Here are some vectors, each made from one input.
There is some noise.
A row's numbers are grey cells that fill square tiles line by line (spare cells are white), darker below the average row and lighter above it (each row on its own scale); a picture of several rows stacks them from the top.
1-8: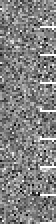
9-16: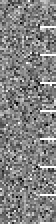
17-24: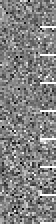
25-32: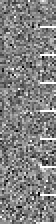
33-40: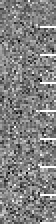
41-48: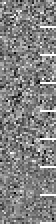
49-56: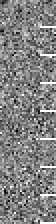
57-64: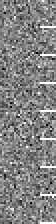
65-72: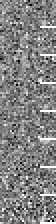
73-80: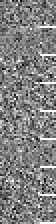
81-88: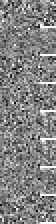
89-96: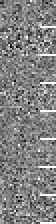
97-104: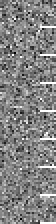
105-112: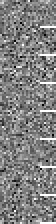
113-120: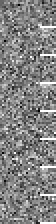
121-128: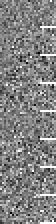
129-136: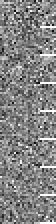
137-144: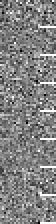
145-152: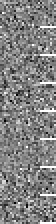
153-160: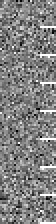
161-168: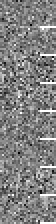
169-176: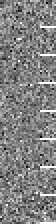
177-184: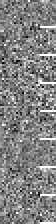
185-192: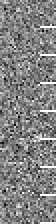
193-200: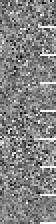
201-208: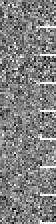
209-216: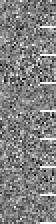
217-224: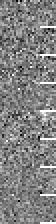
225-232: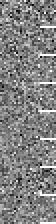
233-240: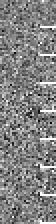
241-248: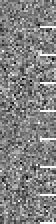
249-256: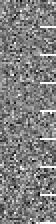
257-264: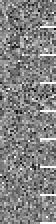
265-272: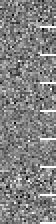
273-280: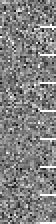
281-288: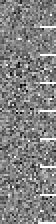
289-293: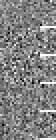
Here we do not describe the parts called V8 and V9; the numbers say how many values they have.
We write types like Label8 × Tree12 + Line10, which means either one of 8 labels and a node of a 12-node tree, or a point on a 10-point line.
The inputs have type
Label7 + (Label10 + Line11) × V8 × V9.
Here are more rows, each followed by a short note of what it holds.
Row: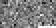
a point on an 11-point line, a value of V8 and a value of V9
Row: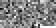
one of 7 labels
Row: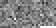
a point on an 11-point line, a value of V8 and a value of V9
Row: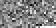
one of 10 labels, a value of V8 and a value of V9
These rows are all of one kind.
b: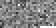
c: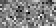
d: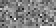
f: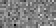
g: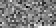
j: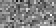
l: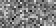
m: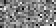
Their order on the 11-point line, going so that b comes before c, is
l, j, g, b, f, m, c, d.
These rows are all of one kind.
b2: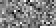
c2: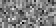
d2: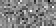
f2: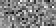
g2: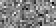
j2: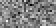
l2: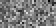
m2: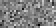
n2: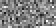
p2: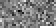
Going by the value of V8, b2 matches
g2, j2 and n2.
